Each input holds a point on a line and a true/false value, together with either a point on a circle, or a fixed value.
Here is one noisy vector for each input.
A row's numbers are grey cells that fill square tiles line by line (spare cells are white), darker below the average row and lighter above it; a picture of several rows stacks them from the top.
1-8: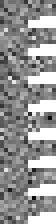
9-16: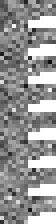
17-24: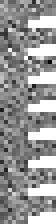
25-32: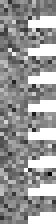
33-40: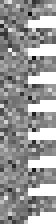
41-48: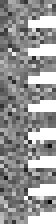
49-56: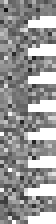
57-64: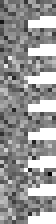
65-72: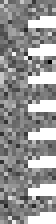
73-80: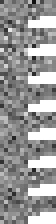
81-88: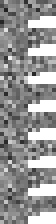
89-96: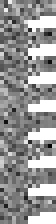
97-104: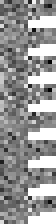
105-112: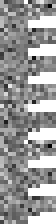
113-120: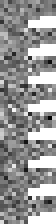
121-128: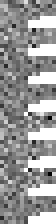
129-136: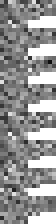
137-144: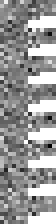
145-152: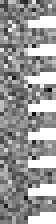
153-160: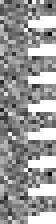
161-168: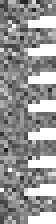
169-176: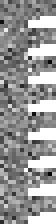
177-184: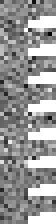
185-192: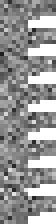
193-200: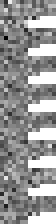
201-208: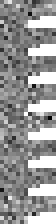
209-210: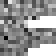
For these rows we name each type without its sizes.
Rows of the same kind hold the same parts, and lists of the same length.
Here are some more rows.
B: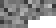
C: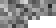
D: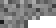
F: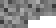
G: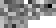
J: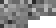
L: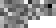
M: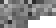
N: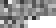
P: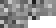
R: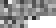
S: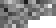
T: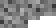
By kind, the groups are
B, F, G, N, P, R, T
C, D, J, L, M, S

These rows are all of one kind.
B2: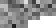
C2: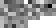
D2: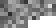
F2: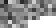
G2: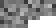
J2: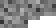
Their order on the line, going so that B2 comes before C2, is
F2, D2, G2, J2, B2, C2.
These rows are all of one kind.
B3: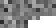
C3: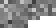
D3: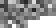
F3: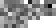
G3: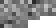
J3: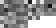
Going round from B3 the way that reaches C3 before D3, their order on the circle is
B3, C3, G3, F3, J3, D3.
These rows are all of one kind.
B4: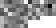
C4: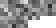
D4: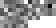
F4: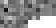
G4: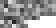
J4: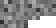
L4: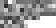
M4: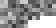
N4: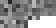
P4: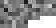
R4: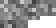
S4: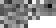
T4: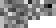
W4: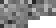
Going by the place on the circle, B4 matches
G4, J4, S4 and W4.
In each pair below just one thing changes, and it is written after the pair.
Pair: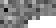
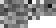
the place on the line
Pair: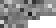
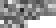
the place on the line
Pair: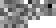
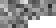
the place on the line
